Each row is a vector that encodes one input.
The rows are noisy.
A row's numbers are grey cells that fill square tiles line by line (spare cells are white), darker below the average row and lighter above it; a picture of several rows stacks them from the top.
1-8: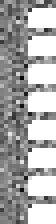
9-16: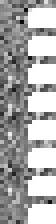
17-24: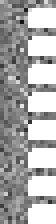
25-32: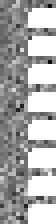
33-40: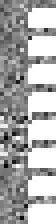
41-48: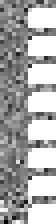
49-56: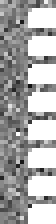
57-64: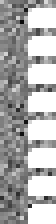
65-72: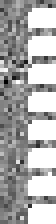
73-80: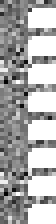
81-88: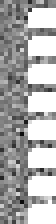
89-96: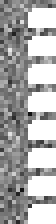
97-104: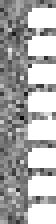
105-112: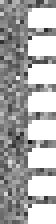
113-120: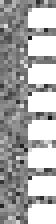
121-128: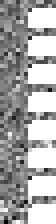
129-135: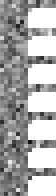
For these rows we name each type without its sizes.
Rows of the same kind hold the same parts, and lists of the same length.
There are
4 kinds of row.
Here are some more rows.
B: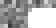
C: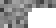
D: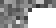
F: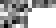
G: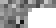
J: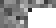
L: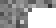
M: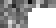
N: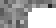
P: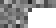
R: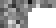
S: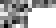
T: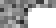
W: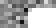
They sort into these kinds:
B, C, D, J
F, S
G, L, N, P
M, R, T, W

